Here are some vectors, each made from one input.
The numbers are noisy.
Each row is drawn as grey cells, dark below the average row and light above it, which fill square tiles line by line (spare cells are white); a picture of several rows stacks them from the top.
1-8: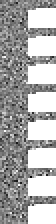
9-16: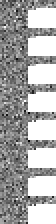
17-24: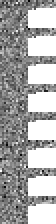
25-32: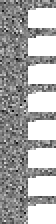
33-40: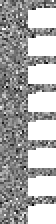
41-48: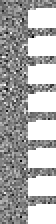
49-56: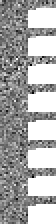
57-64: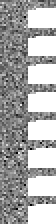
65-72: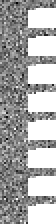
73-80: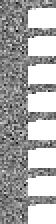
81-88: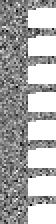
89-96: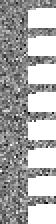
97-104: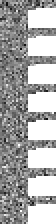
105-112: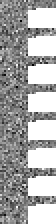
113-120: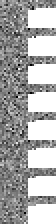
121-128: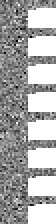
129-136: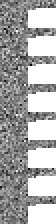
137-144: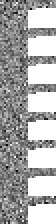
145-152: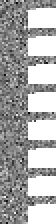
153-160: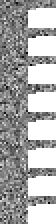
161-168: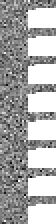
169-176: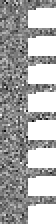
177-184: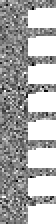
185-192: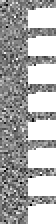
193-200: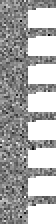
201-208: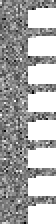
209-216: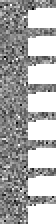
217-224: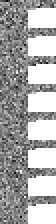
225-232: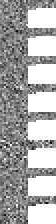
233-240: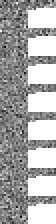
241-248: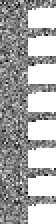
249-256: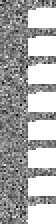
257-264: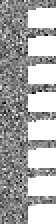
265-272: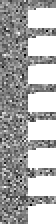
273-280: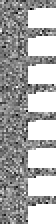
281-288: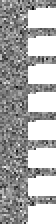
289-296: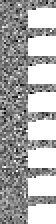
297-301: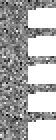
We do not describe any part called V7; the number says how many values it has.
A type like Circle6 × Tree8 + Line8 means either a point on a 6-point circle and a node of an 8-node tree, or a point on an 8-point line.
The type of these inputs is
(Bool × Line5 + Line6) × Line5 × V7.
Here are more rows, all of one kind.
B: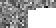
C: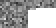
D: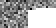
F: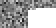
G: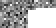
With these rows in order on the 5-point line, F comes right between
C and D.
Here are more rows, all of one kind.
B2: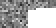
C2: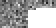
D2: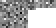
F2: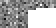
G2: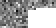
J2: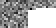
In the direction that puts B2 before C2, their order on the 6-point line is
D2, B2, C2, F2, J2, G2.
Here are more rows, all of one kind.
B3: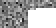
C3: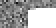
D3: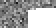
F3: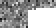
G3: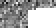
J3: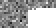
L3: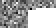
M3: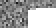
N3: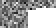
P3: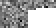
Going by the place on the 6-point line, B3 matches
F3, J3 and P3.
